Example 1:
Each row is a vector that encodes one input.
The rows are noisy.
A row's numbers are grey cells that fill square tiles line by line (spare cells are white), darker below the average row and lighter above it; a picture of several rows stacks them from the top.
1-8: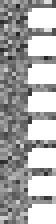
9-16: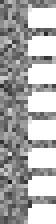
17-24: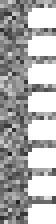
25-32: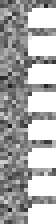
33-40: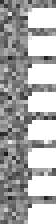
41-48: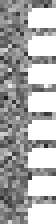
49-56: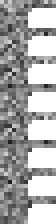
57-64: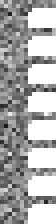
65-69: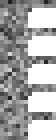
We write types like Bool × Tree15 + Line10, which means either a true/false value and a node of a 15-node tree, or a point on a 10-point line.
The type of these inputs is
Bool × Bool × Bool × Bool.
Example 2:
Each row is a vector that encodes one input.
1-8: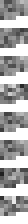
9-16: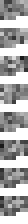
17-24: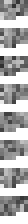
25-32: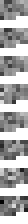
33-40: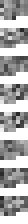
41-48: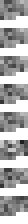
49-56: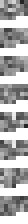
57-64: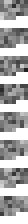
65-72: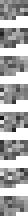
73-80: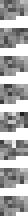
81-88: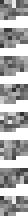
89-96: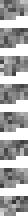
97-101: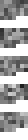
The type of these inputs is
Label8.
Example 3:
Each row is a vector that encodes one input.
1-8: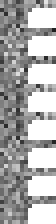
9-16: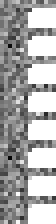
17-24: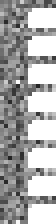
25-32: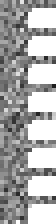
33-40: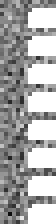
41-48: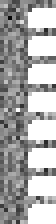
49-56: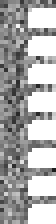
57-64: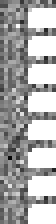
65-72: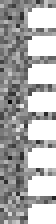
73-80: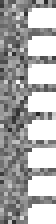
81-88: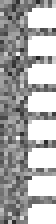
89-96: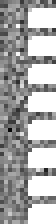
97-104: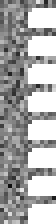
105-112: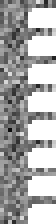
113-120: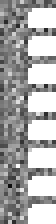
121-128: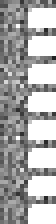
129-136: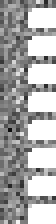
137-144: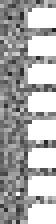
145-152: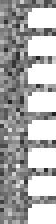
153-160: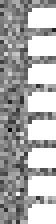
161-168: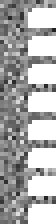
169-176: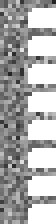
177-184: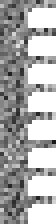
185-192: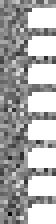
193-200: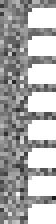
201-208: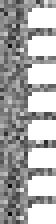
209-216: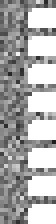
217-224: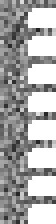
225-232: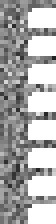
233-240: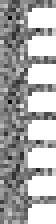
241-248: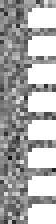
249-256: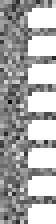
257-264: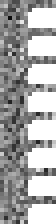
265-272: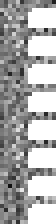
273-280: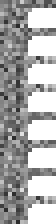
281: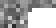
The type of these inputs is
Circle13.
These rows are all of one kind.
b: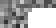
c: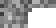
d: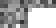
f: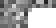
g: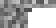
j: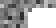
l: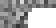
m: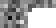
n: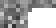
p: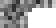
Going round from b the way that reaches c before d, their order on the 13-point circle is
b, n, m, p, j, g, c, d, f, l.
